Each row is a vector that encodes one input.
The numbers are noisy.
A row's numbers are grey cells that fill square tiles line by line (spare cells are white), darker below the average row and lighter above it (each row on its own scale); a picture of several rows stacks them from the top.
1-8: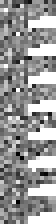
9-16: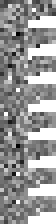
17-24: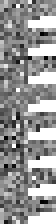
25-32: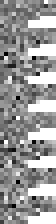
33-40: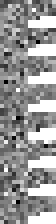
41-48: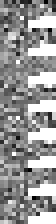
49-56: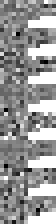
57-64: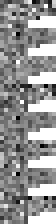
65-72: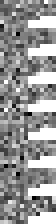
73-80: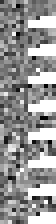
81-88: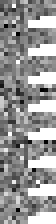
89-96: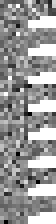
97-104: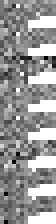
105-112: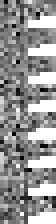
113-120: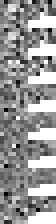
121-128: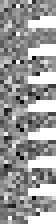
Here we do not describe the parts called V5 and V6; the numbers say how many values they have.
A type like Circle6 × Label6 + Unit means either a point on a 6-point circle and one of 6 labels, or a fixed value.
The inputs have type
(Bool × Bool × Bool × V5 + Unit) × V6 + Line4.
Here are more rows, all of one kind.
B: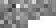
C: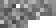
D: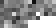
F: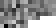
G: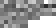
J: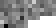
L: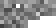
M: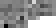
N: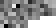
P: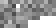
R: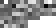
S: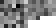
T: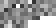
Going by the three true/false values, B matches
P and R.
